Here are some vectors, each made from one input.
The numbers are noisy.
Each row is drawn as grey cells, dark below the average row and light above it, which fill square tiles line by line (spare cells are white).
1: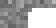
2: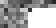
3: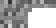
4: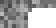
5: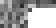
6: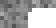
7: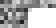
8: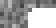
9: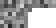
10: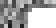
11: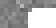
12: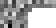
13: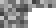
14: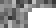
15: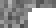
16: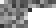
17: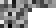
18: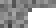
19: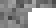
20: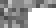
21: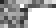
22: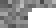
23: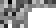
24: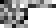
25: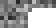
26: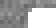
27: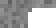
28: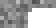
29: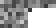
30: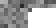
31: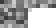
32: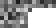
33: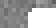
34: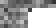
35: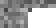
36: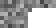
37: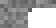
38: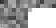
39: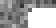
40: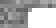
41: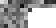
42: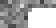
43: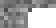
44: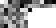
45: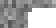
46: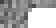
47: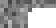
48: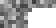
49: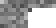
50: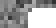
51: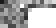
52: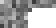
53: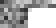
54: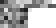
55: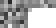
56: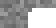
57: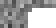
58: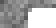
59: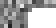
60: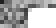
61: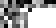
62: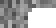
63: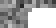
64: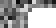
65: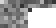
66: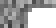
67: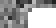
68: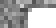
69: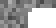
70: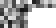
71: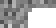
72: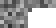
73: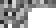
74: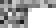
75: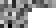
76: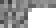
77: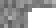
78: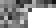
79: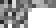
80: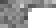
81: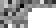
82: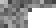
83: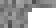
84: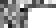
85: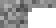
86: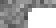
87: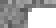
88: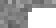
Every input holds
either a point on a 4-point line, or a node of each of two 9-node trees.
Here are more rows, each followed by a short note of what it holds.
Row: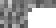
a point on a 4-point line
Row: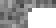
a point on a 4-point line
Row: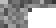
a node of each of two 9-node trees
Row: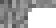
a node of each of two 9-node trees
